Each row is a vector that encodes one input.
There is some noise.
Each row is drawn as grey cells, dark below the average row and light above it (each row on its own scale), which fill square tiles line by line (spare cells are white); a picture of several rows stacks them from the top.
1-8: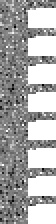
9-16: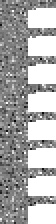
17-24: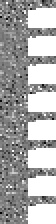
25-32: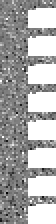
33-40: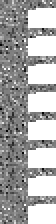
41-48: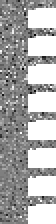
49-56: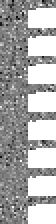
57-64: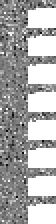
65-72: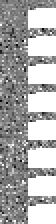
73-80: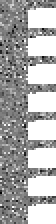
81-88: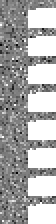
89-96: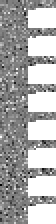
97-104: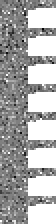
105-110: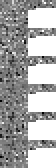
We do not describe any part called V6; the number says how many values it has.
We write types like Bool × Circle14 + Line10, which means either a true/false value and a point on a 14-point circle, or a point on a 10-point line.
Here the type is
(Circle5 + Line5) × V6.
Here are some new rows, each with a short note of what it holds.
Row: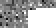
a point on a 5-point circle and a value of V6
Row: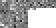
a point on a 5-point circle and a value of V6
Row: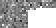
a point on a 5-point circle and a value of V6
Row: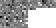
a point on a 5-point circle and a value of V6
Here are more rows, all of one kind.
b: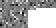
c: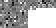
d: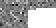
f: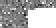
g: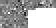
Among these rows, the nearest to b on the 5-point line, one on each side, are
d and f.
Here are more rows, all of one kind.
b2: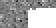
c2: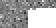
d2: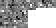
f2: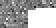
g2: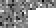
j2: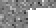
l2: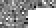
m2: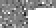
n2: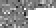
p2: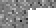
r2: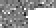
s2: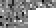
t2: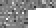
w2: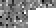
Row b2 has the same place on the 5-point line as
c2, j2 and n2.
